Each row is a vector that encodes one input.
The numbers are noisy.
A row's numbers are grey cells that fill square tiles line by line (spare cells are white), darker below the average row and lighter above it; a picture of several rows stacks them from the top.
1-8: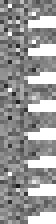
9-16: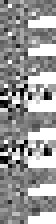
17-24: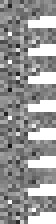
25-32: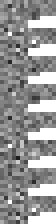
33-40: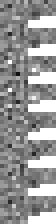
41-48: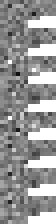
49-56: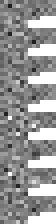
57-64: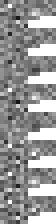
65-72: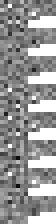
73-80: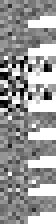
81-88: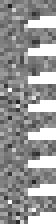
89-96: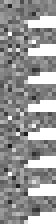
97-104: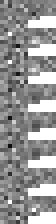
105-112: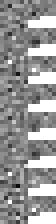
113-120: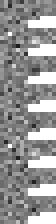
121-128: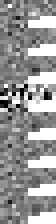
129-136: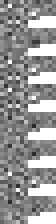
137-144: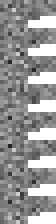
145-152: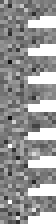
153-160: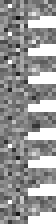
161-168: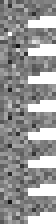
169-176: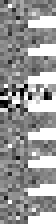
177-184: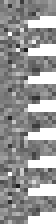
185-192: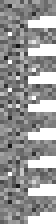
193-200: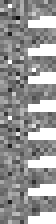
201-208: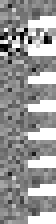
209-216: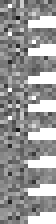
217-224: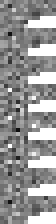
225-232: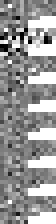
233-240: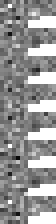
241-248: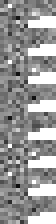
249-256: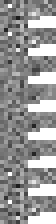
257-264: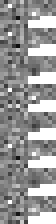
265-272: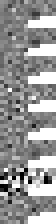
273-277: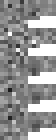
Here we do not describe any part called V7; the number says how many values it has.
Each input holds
a list of up to two items, each a true/false value and a value of V7.
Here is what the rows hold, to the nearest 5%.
All of them are lists of up to two items, each a true/false value and a value of V7: about 5% are empty, 35% hold one and 60% two.
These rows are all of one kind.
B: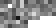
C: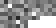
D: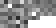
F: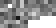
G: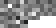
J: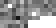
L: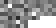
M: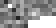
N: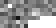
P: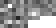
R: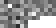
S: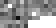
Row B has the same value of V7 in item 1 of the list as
F and G.
